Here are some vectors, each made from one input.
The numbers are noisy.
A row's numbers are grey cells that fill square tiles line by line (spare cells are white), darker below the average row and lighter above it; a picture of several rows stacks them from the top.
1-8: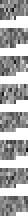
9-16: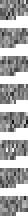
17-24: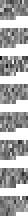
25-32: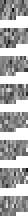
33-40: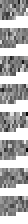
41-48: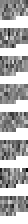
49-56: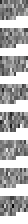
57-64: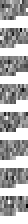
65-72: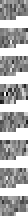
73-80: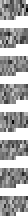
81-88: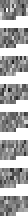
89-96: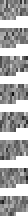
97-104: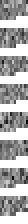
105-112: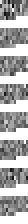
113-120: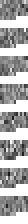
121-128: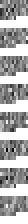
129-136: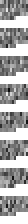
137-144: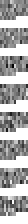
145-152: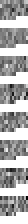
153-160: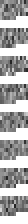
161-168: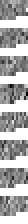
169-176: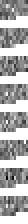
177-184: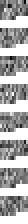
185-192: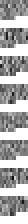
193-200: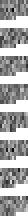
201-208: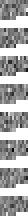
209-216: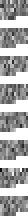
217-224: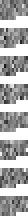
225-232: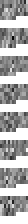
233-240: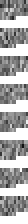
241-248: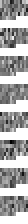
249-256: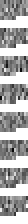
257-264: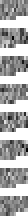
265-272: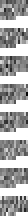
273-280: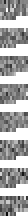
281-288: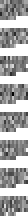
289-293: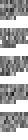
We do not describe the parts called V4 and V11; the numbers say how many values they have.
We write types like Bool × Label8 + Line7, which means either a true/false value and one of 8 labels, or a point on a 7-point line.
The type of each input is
(Line6 + V11) × (Line8 + V4).
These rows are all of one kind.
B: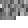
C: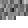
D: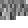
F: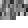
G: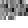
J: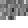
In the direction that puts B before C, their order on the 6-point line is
D, B, F, C, G, J.
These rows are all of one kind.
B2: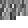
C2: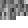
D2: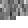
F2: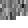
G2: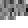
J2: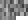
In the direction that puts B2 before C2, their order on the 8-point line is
B2, C2, F2, J2, G2, D2.
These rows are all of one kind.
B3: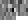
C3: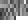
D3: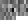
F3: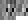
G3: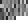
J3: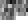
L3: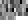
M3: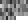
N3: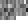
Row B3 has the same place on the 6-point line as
D3 and L3.
